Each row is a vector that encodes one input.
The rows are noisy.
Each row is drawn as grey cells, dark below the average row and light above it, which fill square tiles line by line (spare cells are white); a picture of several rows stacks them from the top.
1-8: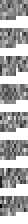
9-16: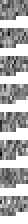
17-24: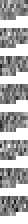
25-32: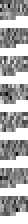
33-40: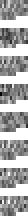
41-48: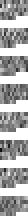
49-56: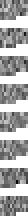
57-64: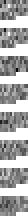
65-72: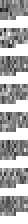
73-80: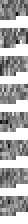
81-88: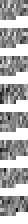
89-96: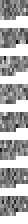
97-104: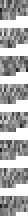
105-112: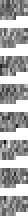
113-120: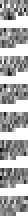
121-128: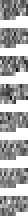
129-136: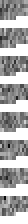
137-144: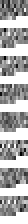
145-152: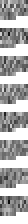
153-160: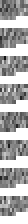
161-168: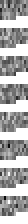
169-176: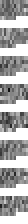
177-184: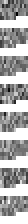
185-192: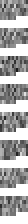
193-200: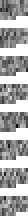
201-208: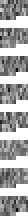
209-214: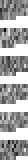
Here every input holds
either a point on a 13-point circle, or a point on an 11-point line.
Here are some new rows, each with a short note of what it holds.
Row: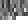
a point on a 13-point circle
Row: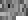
a point on a 13-point circle
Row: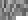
a point on an 11-point line
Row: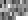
a point on an 11-point line
